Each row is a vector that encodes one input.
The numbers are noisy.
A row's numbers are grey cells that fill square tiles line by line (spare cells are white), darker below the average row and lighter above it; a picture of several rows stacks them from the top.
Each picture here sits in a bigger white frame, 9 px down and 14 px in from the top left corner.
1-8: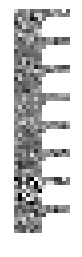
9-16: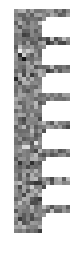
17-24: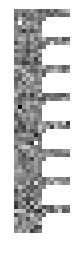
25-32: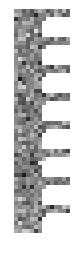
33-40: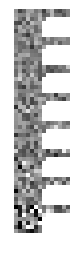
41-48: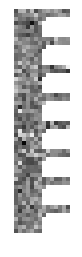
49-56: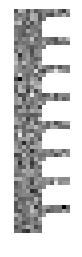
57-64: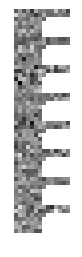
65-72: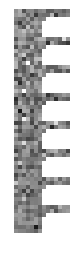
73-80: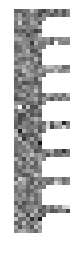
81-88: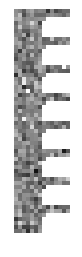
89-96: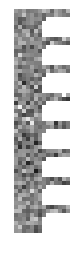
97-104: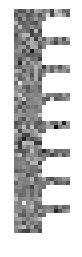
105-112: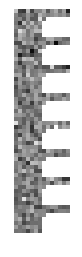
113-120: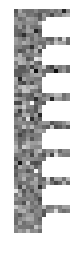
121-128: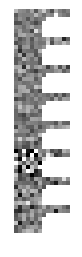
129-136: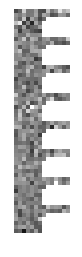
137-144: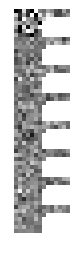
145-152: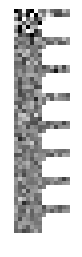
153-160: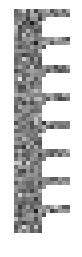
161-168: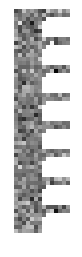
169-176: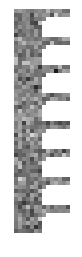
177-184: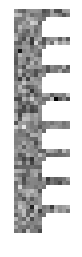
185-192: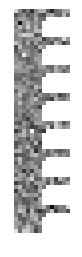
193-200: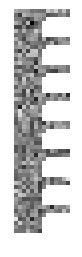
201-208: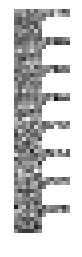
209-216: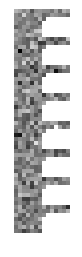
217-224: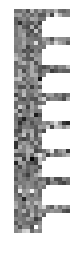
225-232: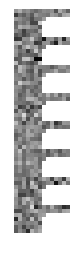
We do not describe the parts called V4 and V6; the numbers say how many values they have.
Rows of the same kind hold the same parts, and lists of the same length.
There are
2 kinds of row.
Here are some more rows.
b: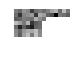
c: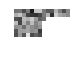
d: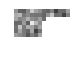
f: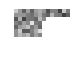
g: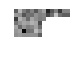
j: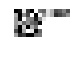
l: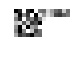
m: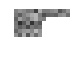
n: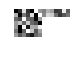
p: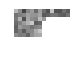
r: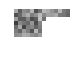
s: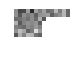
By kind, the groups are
b, c, d, f, g, m, p, r, s
j, l, n

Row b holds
one of 5 labels, four true/false values, a value of V4 and a value of V6.
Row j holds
a fixed value.
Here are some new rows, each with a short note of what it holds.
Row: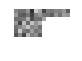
one of 5 labels, four true/false values, a value of V4 and a value of V6
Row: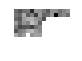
one of 5 labels, four true/false values, a value of V4 and a value of V6
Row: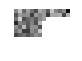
one of 5 labels, four true/false values, a value of V4 and a value of V6
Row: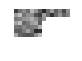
one of 5 labels, four true/false values, a value of V4 and a value of V6
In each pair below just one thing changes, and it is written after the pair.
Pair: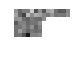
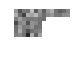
one of the four true/false values
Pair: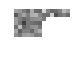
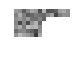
the label
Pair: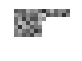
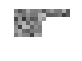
one of the four true/false values
